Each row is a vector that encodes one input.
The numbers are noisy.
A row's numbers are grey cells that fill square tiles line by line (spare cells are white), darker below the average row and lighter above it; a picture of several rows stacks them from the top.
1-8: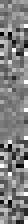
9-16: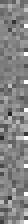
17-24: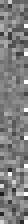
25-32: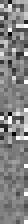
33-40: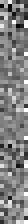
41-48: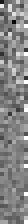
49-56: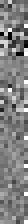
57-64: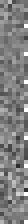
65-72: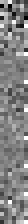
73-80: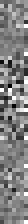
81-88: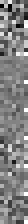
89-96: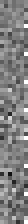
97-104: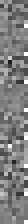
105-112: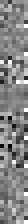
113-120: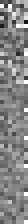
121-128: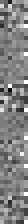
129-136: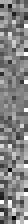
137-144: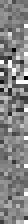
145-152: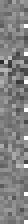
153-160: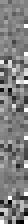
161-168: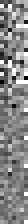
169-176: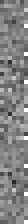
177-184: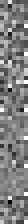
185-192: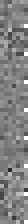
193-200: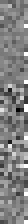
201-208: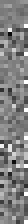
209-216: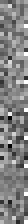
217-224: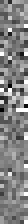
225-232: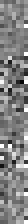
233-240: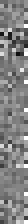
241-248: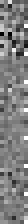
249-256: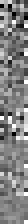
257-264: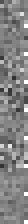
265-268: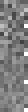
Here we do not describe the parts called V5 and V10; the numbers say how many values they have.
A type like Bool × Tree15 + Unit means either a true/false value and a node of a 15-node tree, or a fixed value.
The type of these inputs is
((Bool × Bool × Bool + Line6) × V5 + Line9) × V10.
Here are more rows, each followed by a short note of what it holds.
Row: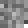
three true/false values, a value of V5 and a value of V10
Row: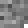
three true/false values, a value of V5 and a value of V10
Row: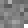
a point on a 6-point line, a value of V5 and a value of V10
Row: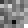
a point on a 9-point line and a value of V10
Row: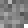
three true/false values, a value of V5 and a value of V10
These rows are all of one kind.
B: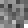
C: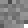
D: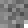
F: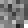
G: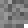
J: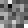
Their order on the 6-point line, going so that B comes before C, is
B, F, D, G, C, J.
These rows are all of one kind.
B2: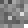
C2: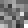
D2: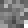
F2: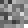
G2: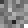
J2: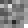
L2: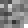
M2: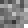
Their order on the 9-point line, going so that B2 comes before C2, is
M2, B2, C2, D2, F2, G2, J2, L2.
